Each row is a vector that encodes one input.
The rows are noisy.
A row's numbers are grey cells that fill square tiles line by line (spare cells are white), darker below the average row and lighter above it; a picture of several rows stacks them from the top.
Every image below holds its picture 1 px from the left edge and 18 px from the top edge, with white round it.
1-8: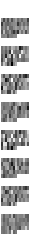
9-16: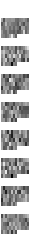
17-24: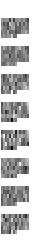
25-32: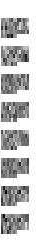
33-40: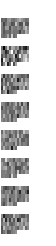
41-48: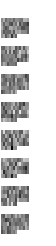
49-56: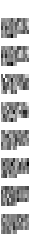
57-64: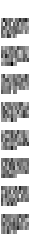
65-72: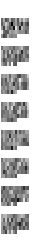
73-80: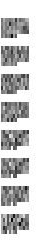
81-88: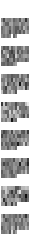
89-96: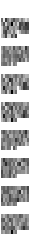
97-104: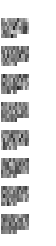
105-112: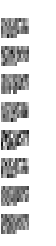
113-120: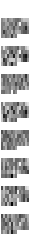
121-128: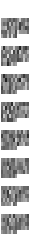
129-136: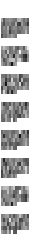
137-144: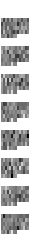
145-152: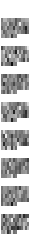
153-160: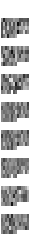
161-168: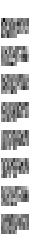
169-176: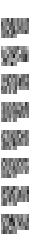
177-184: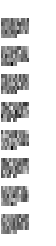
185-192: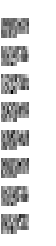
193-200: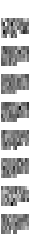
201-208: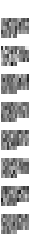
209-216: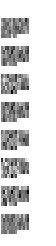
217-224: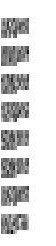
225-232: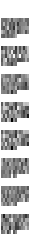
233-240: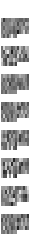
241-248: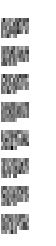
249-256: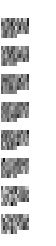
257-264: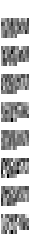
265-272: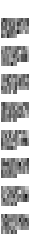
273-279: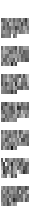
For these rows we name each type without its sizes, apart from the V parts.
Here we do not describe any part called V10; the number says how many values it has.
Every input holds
a value of V10, together with either a node of a tree, or four true/false values.
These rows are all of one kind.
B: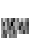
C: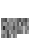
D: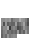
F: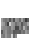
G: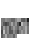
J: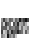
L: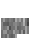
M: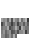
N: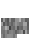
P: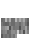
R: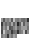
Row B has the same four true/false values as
D, L, N and P.
